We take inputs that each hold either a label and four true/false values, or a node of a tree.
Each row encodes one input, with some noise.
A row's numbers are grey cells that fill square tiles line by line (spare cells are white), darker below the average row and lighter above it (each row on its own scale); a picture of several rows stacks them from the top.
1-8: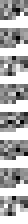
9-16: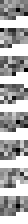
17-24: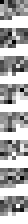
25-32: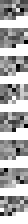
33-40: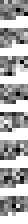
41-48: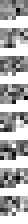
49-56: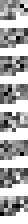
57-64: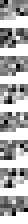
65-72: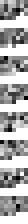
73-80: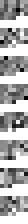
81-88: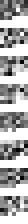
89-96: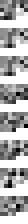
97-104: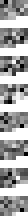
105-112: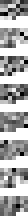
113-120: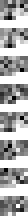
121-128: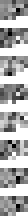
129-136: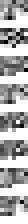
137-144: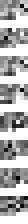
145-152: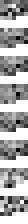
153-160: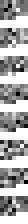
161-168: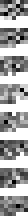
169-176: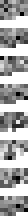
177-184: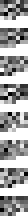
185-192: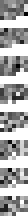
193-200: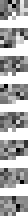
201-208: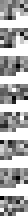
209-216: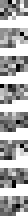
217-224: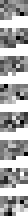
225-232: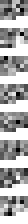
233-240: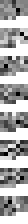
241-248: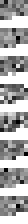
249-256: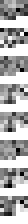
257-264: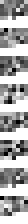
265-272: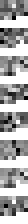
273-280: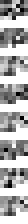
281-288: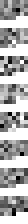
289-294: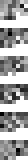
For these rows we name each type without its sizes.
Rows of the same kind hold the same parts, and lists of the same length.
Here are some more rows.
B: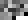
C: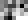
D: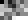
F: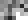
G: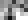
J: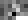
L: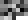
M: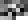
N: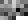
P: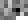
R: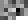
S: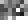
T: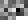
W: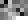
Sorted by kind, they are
B, D, J, L, M, N, P, R, S, T, W
C, F, G

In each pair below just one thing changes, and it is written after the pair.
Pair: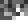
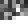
one of the four true/false values
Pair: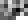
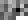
one of the four true/false values
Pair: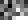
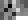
one of the four true/false values
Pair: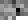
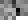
one of the four true/false values
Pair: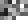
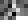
the label
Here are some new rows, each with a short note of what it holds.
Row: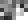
a node of a tree
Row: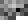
a label and four true/false values
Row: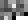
a label and four true/false values
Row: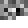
a label and four true/false values
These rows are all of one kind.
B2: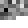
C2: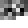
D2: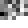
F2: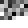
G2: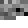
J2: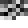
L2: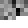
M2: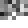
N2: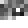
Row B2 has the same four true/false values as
C2, F2 and N2.
